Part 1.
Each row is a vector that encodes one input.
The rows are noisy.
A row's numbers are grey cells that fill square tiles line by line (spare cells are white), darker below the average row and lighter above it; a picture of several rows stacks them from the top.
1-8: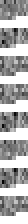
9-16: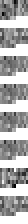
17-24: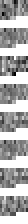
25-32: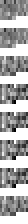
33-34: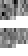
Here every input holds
a point on a 5-point line.
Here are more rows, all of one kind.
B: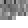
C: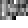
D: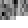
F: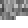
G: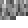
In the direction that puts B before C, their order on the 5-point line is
D, B, F, G, C.
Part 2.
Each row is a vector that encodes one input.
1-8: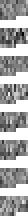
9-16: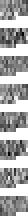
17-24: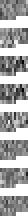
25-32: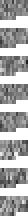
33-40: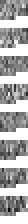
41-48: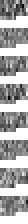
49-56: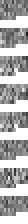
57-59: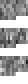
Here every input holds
a point on a 9-point line.
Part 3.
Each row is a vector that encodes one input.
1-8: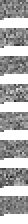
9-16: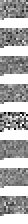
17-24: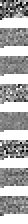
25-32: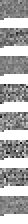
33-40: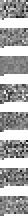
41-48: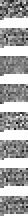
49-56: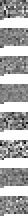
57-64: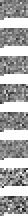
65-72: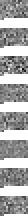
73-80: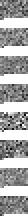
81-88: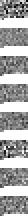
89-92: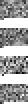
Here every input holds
a point on a 9-point line.
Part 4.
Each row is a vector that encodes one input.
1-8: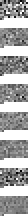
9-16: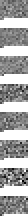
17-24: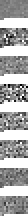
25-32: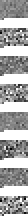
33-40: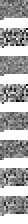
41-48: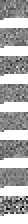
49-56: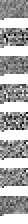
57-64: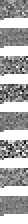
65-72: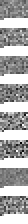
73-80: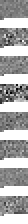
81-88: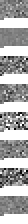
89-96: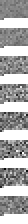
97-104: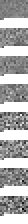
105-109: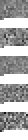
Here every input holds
a point on a 10-point line.
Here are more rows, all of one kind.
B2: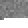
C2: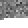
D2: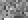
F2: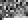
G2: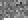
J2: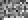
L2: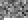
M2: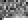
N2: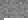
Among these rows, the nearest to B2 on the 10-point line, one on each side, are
D2 and F2.
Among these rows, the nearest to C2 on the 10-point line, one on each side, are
G2 and N2.
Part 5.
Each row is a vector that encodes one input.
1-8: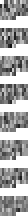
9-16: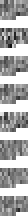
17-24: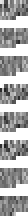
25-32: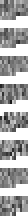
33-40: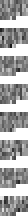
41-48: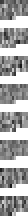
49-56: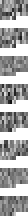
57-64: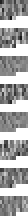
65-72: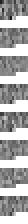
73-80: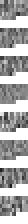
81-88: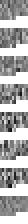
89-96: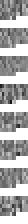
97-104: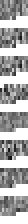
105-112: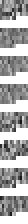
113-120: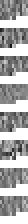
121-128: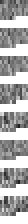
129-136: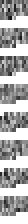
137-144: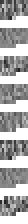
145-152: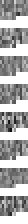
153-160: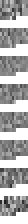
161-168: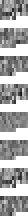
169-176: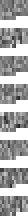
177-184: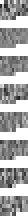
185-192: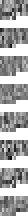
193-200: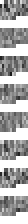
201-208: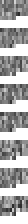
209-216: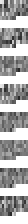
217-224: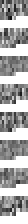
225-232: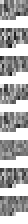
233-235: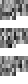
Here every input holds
a node of a 19-node tree.
